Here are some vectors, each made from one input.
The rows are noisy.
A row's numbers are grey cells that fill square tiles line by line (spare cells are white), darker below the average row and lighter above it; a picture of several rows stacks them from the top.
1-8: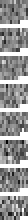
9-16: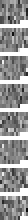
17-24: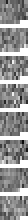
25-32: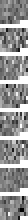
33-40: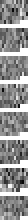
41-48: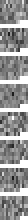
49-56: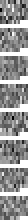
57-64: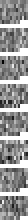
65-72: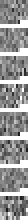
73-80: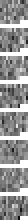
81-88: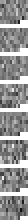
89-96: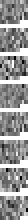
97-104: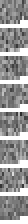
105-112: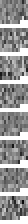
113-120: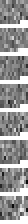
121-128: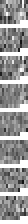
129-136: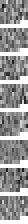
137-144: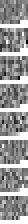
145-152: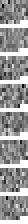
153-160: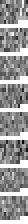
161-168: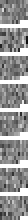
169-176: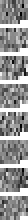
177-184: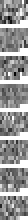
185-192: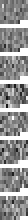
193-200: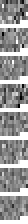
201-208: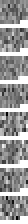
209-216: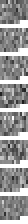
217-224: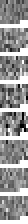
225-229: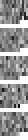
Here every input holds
a point on a 5-point circle, together with either a point on a 5-point circle, or a point on an 8-point circle.
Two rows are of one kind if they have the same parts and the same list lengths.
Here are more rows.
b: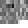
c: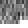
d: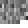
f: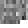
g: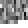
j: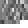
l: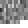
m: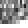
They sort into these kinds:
b, c, d, j, m
f, g, l

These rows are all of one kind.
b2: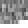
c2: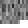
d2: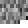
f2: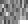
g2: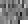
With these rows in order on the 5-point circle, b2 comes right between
d2 and f2.
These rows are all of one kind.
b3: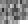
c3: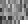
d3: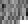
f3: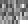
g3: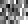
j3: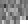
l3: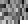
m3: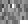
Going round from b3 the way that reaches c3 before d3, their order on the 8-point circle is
b3, g3, m3, f3, j3, c3, d3, l3.
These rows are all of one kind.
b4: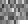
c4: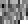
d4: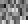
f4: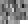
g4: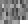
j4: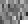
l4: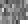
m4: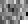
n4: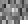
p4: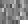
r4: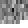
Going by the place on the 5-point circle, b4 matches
d4 and n4.
